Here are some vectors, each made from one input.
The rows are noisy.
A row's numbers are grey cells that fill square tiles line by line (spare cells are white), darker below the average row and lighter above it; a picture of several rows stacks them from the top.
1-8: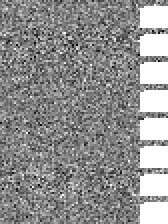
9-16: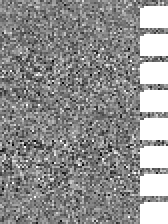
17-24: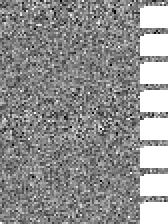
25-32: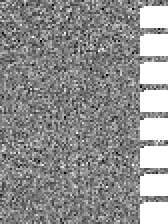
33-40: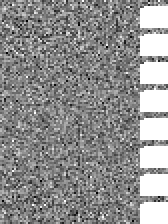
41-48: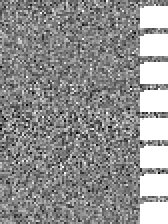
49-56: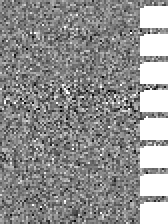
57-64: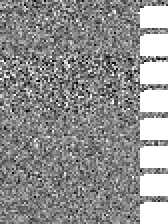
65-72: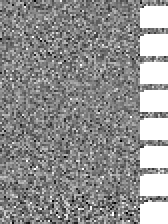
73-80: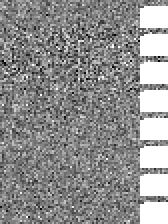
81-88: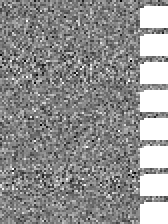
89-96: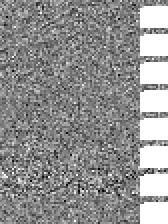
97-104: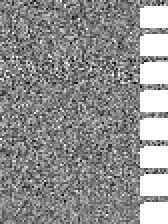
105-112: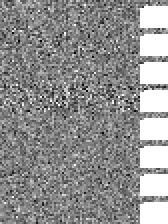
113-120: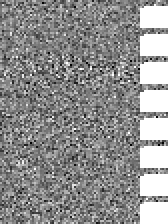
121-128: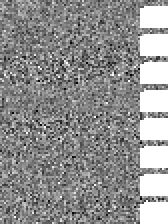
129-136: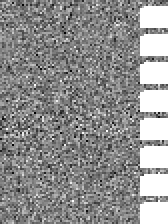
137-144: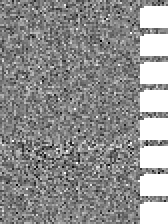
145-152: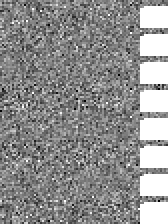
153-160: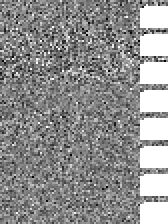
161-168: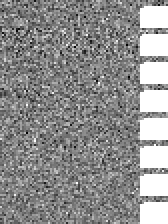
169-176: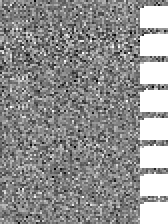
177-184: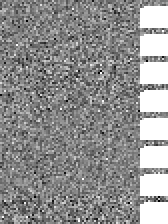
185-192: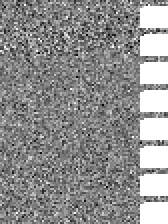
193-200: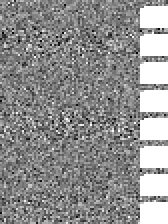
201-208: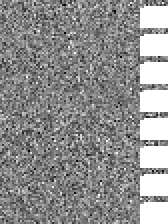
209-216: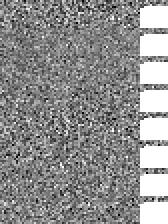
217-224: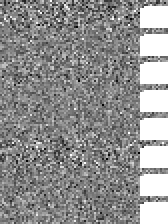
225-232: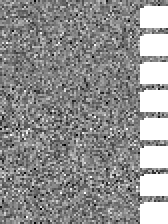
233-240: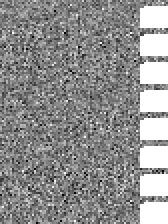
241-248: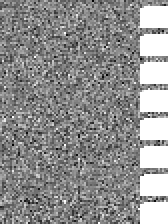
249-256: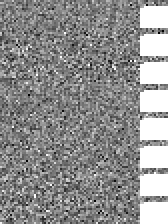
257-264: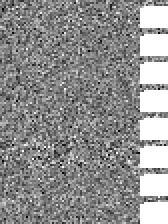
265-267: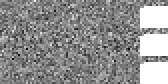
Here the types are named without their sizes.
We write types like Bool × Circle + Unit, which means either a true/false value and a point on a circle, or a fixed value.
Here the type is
Label × List(Circle + Label).
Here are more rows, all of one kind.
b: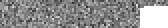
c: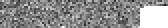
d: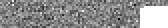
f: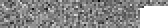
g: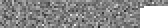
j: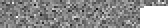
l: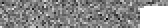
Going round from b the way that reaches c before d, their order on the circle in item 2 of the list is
b, g, j, c, f, d, l.
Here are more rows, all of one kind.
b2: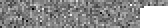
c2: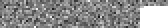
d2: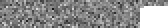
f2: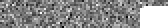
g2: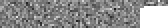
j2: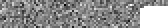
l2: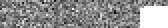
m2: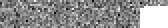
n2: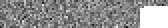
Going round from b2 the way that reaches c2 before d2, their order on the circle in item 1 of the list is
b2, g2, m2, c2, d2, l2, f2, n2, j2.
